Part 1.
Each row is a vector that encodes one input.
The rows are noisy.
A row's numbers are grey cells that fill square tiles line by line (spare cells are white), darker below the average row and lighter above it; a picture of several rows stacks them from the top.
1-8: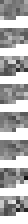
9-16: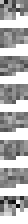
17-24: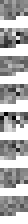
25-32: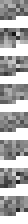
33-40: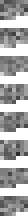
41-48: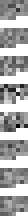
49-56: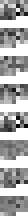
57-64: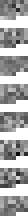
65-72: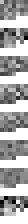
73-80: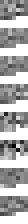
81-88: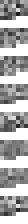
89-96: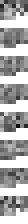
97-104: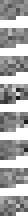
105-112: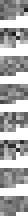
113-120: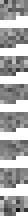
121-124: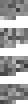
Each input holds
either a point on a 4-point line, or a point on a 5-point line, or a node of a 9-node tree.
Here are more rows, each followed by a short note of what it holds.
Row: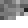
a point on a 5-point line
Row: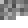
a point on a 4-point line
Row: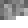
a point on a 5-point line
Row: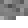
a node of a 9-node tree
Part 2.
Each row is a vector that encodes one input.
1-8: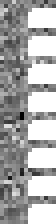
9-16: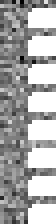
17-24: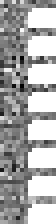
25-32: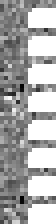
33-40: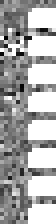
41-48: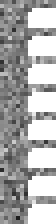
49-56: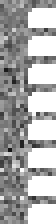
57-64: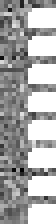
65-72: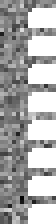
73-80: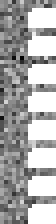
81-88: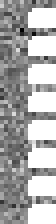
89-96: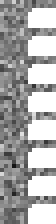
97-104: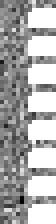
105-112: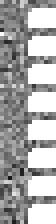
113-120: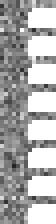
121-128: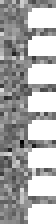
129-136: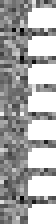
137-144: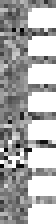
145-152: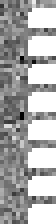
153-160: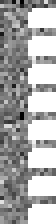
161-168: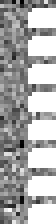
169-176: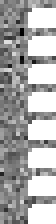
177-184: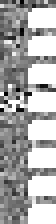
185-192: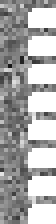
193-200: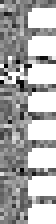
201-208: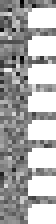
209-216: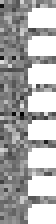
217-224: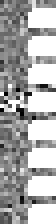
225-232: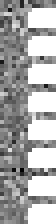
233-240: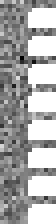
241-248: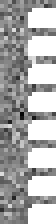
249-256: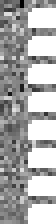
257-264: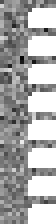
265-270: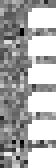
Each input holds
a list of up to three points on a 9-point line.
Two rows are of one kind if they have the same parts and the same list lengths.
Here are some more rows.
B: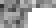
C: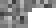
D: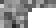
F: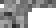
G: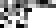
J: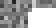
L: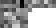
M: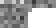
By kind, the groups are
B, C, M
D, F, J
G
L

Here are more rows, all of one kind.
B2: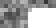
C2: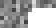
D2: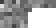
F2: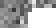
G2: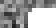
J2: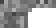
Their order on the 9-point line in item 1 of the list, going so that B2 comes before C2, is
B2, J2, G2, D2, F2, C2.
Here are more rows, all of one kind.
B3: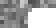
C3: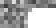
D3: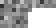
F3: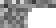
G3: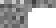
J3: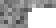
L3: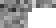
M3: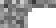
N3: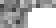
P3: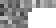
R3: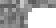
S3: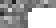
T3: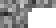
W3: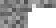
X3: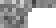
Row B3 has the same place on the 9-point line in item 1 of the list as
C3, F3, M3 and R3.
